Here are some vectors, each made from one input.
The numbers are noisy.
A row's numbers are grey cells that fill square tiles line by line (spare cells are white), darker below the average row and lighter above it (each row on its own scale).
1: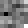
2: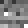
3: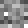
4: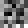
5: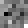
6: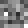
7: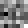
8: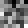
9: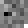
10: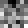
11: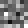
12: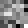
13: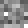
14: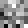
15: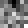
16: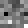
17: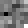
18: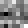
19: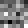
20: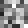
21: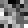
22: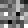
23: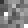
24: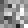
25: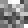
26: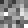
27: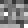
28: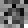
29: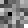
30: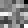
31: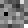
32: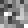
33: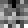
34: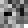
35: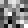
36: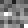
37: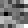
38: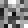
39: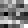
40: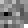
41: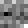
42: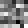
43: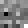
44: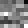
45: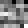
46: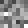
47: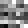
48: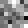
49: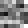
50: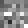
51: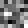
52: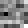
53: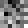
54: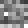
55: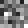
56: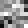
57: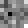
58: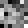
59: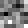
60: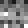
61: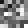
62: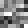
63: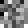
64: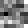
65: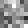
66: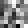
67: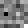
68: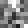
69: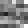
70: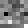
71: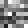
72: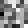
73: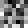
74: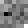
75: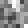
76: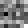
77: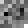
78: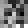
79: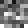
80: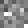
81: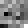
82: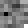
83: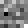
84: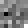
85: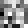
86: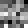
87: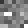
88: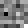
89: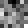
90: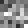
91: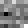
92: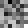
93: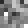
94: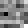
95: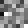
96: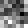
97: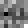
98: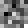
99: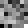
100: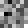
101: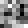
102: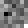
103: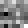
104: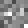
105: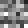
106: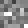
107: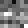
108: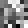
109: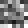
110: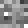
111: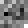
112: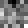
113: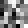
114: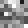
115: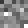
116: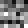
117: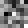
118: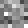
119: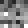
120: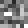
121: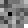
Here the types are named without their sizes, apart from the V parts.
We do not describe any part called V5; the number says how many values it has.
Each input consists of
a list of items, each a true/false value and a value of V5.
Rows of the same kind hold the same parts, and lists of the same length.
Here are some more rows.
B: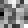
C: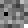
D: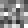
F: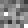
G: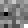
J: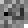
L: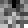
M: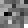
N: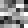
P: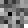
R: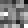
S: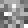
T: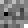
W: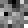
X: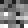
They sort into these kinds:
B, D, F, N, R, S, X
C, G, J, L, M, T, W
P

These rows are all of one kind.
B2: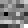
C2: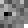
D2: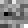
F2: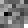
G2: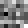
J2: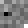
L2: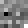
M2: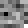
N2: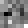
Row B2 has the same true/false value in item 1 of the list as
G2 and M2.
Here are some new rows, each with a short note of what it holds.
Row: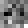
a list of one item
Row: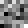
a list of one item
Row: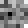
the empty list
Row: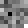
the empty list
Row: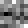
a list of one item
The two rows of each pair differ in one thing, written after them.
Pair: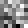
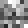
the value of V5 in item 2 of the list
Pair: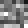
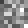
the true/false value in item 1 of the list
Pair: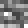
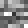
the value of V5 in item 2 of the list
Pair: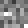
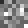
the value of V5 in item 2 of the list
